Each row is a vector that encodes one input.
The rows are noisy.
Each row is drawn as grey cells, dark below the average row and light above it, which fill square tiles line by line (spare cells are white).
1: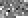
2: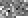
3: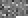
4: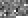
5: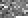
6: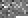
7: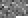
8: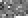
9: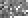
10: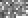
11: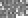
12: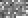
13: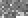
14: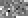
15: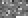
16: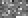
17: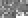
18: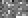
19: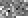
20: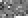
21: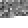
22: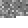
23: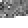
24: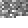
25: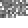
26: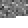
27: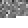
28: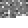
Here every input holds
a point on a 6-point line.
